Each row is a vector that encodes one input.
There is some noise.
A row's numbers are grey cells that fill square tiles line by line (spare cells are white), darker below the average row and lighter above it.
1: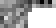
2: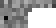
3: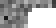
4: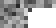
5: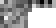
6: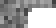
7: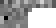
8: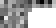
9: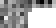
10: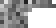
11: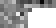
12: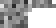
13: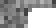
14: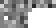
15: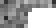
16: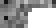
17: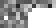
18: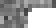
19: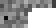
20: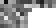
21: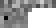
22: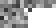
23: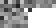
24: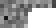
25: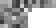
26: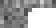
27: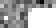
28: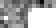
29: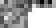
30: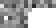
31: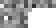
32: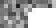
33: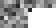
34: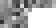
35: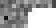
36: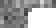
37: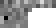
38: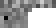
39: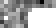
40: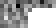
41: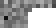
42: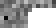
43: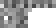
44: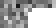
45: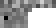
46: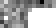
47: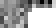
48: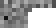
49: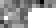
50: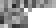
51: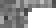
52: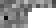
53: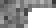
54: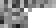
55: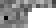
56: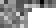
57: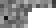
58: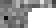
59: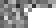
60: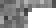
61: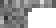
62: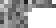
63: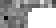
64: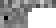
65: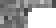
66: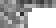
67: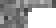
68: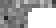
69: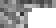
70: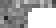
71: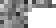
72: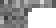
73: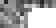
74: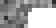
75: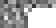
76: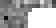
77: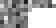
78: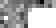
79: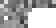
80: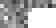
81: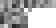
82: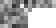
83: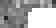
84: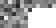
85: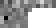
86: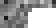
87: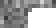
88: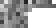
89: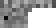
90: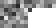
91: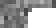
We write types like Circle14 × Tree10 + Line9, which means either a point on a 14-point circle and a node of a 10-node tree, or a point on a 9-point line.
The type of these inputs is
Bool × (Circle8 + Unit) × Line8.
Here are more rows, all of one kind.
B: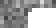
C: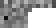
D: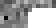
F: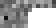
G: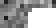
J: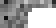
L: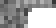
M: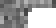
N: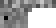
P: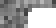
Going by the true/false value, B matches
C and N.
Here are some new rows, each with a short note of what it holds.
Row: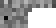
a point on an 8-point line and a true/false value
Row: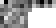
a point on an 8-point circle, a point on an 8-point line and a true/false value
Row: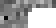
a point on an 8-point line and a true/false value
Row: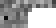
a point on an 8-point line and a true/false value
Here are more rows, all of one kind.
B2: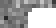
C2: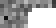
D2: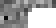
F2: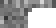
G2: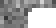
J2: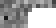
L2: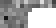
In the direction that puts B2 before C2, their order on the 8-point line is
L2, B2, G2, F2, D2, J2, C2.
